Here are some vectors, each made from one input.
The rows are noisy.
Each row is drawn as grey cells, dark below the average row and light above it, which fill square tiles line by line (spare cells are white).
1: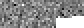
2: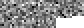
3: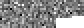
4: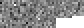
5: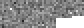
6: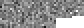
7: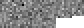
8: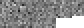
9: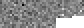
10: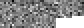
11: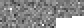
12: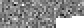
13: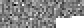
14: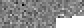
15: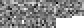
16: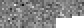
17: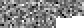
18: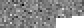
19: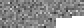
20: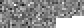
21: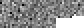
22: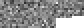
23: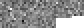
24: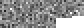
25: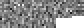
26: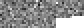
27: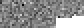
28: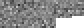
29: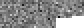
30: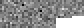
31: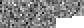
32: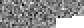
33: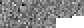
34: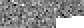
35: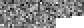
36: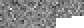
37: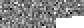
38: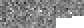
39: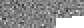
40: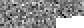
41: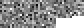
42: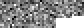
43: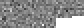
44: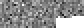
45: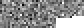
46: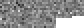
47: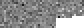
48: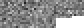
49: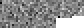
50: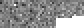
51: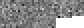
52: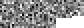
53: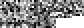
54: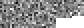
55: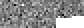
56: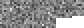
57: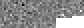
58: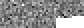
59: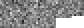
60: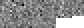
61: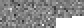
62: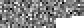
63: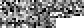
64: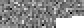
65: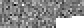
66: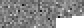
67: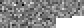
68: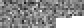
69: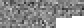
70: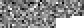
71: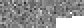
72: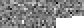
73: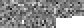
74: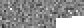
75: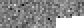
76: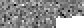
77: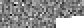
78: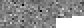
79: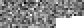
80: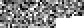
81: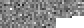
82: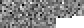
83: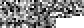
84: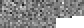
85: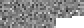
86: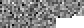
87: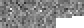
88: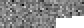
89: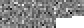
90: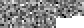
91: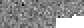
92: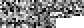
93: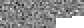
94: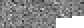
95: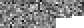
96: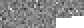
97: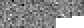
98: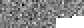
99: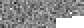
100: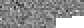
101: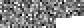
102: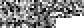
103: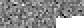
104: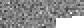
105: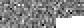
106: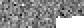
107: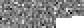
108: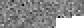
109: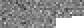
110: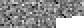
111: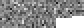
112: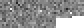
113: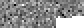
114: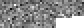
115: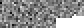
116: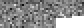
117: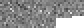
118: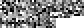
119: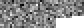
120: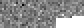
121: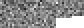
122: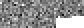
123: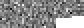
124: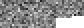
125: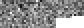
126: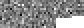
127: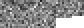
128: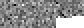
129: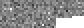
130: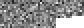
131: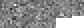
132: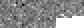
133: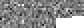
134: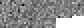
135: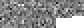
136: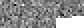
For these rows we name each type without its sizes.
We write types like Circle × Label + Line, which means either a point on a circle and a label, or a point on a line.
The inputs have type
Bool × (Line × Line + Tree × Tree) + Unit.
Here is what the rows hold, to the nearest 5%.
About 5% of them hold a fixed value. The rest hold a true/false value, together with either a point on each of two lines, or a node of each of two trees.
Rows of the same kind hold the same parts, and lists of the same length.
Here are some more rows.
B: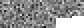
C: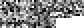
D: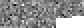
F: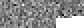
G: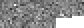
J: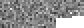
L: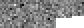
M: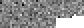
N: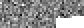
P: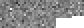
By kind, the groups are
B, G, J, L, M, P
C
D, F, N

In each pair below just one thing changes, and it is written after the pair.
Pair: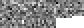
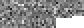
the place on one of the two lines
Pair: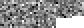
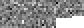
the true/false value
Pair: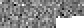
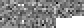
the true/false value
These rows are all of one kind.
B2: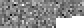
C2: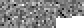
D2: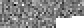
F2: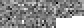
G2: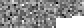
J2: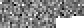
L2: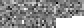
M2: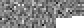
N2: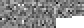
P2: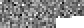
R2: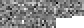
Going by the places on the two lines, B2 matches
D2, F2, L2 and R2.
